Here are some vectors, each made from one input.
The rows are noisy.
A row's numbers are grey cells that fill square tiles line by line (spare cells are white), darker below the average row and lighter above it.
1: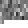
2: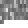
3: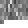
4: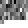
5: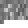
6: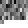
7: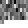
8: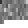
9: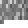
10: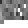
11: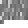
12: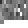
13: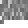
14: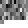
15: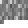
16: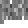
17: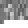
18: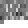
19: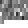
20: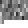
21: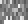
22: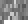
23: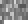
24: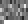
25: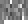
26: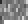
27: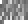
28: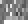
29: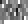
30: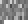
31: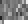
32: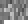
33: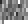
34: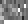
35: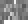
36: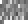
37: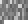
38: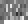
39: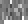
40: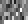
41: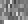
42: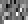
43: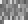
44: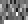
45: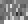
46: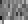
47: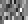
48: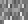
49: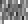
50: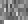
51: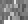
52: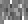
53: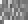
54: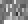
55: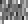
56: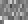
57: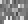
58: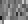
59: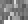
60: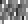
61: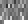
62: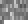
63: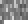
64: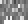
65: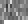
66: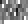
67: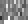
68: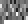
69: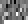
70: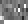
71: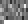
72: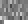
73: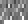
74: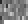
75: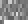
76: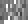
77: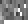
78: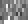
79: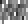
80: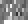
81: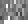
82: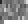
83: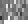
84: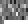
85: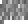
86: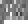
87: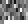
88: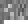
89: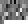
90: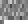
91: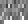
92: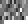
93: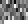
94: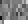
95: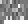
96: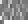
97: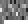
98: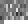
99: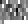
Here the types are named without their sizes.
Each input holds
either a point on a line, or four true/false values.
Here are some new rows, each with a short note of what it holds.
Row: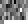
a point on a line
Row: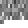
four true/false values
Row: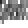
a point on a line
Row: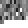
a point on a line
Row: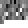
a point on a line
